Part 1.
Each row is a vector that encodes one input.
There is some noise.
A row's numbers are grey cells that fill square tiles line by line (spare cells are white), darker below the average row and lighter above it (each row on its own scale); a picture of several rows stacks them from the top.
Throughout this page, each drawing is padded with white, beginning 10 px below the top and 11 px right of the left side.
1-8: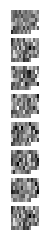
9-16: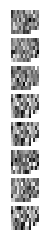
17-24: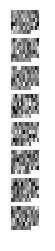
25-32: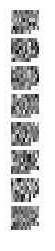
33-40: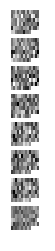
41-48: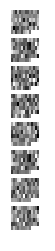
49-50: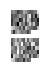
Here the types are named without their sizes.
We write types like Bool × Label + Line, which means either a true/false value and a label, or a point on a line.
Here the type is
Bool × Bool × Bool × Bool.
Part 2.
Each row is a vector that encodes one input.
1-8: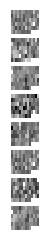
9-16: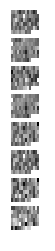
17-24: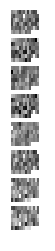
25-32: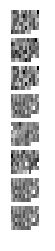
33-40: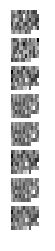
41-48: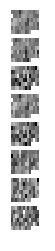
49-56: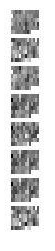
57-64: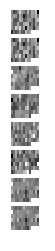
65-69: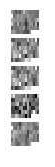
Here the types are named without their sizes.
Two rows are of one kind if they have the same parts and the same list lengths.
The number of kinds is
2.
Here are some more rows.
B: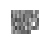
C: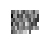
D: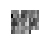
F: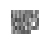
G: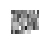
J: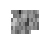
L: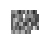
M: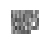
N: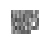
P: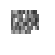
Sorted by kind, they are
B, F, M, N
C, D, G, J, L, P

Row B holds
a fixed value.
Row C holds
three true/false values.
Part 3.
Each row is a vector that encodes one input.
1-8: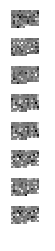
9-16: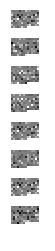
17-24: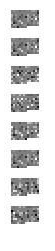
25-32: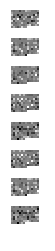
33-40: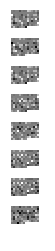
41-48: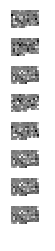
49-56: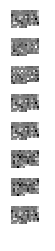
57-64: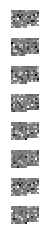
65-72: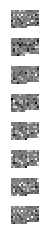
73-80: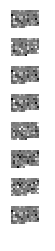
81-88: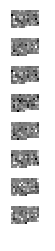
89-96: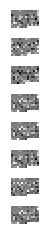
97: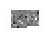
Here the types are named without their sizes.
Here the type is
Bool × Bool × Bool.
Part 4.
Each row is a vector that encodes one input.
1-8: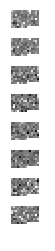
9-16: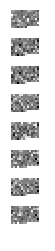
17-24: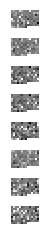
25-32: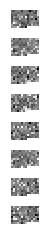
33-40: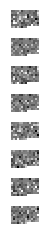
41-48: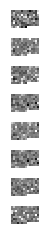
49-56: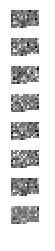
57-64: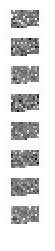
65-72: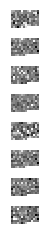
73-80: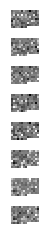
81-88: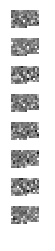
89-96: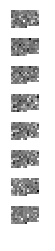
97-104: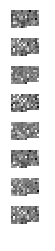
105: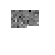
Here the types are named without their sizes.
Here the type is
Bool × Bool × Bool × Bool × Bool.
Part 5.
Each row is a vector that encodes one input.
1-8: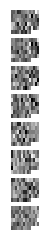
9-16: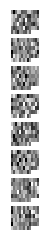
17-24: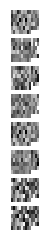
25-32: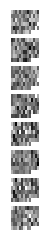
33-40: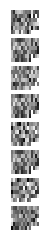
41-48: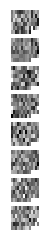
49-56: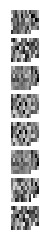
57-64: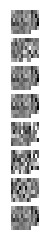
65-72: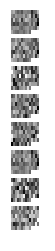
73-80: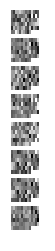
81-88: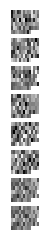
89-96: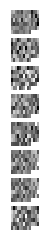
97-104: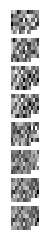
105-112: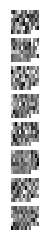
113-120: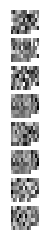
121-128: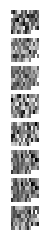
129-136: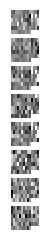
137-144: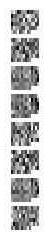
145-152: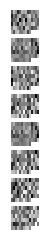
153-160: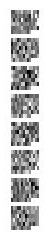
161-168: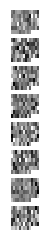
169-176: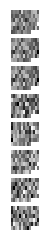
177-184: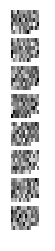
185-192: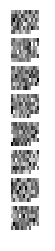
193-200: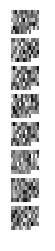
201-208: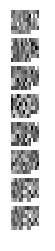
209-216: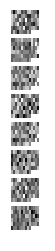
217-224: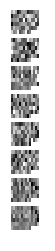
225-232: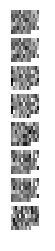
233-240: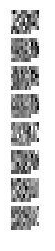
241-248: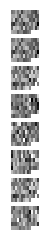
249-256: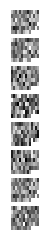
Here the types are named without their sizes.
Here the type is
Bool × Bool × Bool × Bool × Bool.
